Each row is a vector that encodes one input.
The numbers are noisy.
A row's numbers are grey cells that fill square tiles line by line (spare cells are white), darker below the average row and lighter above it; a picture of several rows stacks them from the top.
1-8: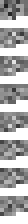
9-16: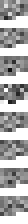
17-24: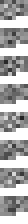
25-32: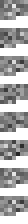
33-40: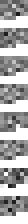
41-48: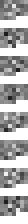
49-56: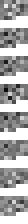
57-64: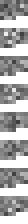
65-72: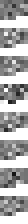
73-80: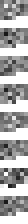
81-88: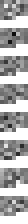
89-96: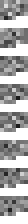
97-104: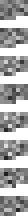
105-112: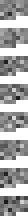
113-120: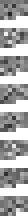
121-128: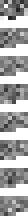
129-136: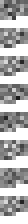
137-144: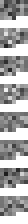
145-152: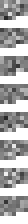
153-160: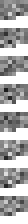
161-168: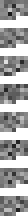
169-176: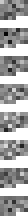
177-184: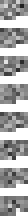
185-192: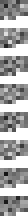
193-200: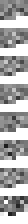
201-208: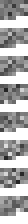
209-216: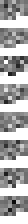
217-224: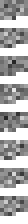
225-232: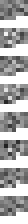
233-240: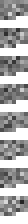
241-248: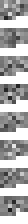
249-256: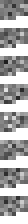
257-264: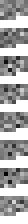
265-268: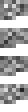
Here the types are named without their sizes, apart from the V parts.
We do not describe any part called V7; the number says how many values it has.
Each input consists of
a list of items, each a true/false value and a value of V7.
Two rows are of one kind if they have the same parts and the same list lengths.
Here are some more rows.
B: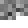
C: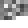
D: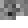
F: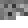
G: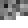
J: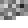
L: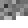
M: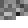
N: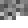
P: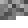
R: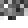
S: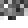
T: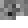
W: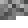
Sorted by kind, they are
B, D, F, G, L, N, P, T, W
C, J, M
R, S

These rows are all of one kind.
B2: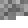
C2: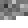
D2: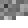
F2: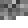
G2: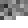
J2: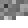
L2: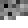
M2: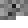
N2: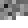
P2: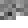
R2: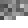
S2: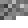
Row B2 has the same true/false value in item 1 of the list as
M2 and P2.
